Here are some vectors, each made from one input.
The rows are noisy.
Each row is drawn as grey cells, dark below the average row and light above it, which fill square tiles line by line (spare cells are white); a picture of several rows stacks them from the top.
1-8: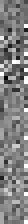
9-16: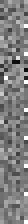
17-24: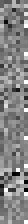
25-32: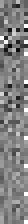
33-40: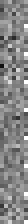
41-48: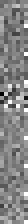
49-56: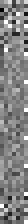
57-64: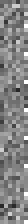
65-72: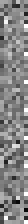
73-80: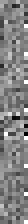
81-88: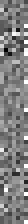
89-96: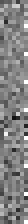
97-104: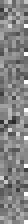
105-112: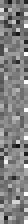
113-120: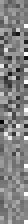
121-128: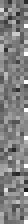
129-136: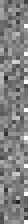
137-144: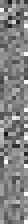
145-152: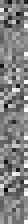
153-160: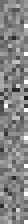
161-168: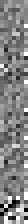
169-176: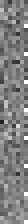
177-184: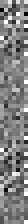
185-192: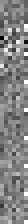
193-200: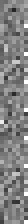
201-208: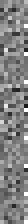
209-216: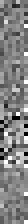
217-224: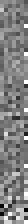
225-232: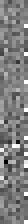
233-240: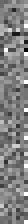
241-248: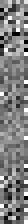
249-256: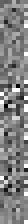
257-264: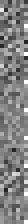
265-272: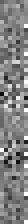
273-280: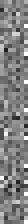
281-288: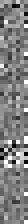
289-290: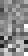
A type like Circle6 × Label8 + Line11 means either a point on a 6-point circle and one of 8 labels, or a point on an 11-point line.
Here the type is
Line12 + Line13.
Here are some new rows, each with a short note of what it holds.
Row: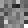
a point on a 12-point line
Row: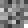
a point on a 12-point line
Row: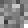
a point on a 13-point line
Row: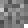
a point on a 12-point line
